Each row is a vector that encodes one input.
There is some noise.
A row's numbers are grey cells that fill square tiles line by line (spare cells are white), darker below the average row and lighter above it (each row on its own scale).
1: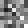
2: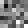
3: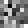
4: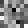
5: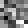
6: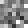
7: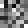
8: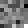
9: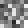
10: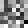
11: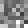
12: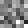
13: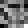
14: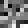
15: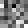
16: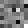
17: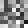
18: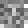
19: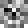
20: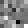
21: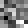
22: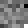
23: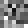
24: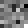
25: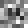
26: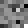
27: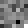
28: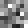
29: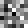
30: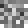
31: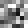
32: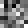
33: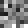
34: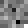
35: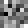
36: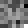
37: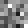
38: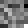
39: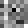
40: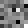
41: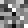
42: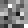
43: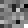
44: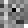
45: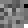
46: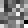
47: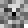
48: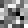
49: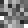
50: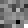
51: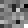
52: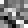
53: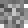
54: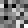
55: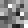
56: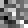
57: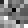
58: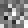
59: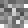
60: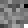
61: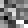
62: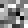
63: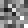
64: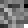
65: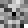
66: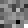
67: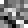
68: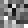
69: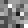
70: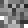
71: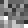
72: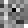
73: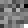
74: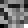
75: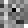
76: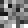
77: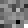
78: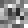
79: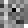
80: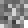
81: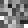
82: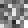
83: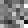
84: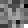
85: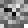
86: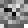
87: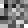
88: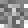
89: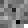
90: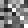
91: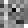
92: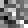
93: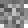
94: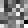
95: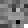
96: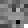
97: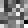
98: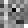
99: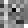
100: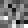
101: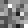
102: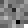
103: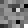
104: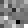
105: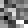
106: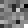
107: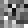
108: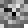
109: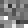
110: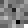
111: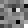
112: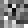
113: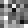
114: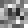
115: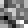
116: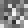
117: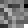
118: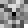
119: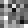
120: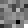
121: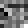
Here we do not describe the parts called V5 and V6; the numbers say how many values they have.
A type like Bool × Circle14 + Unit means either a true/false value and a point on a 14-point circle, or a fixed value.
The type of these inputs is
Bool × (Line4 + V5) × V6.
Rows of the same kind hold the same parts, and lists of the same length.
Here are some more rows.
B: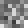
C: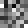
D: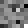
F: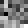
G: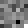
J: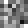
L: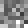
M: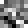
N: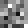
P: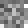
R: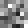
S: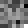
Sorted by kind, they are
B, C, L, M, N, P, R
D, F, G, J, S

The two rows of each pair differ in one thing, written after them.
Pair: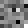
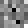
the true/false value
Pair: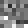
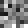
the place on the 4-point line
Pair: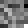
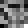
the place on the 4-point line
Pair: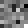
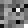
the value of V6
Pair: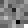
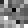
the value of V6
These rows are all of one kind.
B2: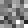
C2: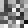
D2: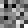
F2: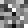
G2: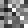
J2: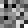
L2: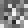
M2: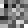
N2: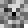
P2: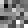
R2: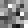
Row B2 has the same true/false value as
C2 and N2.
